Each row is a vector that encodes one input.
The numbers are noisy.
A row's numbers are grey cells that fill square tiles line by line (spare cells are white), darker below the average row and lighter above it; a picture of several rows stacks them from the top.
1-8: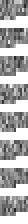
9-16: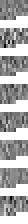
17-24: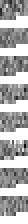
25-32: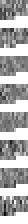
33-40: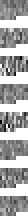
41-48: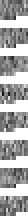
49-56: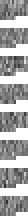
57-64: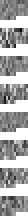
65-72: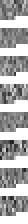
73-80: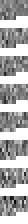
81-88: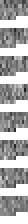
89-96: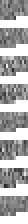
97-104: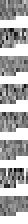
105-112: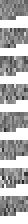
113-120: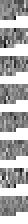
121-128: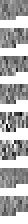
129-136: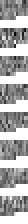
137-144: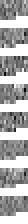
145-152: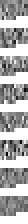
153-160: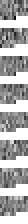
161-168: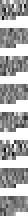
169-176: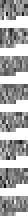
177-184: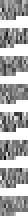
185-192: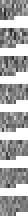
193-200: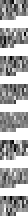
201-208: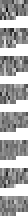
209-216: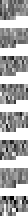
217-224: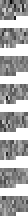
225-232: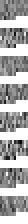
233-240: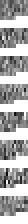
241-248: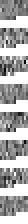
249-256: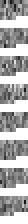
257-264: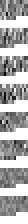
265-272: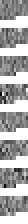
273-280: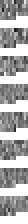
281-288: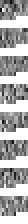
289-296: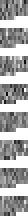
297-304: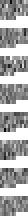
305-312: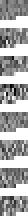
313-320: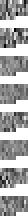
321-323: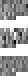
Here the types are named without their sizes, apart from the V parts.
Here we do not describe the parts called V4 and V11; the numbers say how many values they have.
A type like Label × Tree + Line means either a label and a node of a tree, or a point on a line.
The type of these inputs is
(Bool × Circle + List(V4)) × Circle × V11.
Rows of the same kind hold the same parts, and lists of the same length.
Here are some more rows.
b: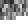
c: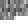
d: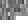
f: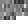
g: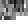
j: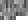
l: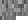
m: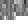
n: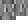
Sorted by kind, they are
b, c, d, g
f
j, l, m
n

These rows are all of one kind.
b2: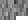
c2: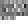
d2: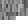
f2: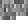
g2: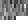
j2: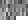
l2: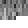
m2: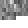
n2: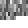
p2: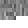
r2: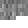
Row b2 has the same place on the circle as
g2 and l2.
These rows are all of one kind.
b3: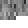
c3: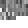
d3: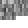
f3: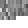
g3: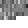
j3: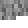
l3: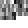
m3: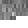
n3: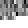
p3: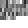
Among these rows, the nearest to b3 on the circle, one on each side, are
d3 and p3.
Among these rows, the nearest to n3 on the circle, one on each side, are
d3 and f3.
